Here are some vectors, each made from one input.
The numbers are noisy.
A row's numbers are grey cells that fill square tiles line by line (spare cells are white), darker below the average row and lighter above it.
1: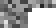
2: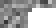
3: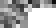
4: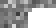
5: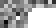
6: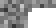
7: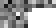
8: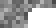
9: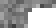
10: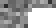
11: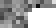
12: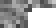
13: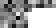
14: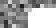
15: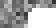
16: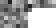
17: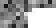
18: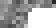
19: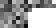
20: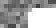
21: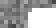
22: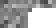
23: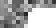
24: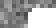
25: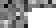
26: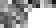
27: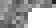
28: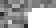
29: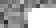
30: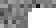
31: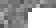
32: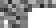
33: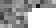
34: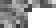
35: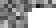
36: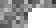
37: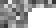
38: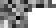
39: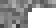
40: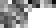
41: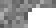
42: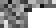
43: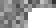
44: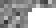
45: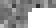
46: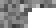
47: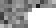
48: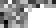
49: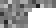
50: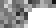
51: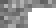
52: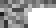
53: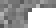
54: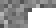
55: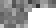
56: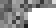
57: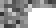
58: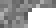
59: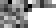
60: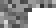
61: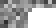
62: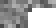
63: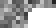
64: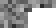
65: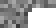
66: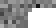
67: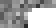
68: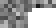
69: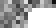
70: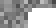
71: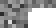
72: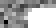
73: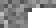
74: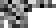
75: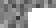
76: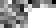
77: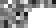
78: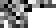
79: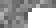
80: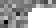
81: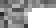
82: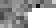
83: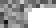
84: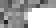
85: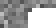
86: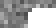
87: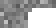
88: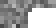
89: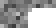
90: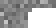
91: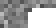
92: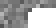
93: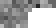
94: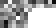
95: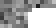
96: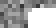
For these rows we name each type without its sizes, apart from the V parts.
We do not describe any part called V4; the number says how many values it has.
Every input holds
a point on a line, together with either a point on a line, or a value of V4.
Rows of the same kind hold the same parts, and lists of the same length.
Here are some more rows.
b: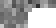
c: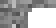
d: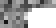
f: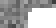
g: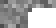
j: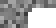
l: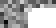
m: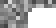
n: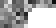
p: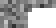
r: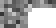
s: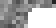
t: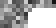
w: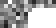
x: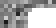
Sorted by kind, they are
b, f, n, p, r, s, t
c, d, g, j, l, m, w, x

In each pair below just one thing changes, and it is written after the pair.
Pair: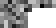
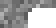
the value of V4
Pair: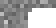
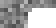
the value of V4
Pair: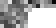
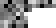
the place on the line
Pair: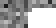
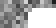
the place on the line
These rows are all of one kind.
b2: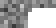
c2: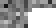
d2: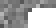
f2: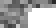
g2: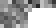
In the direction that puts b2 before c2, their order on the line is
d2, b2, g2, f2, c2.
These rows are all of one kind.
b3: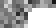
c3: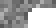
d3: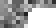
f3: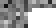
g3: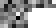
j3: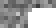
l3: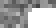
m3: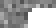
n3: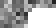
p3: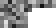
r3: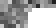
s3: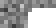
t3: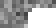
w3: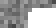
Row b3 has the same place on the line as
p3, s3 and w3.
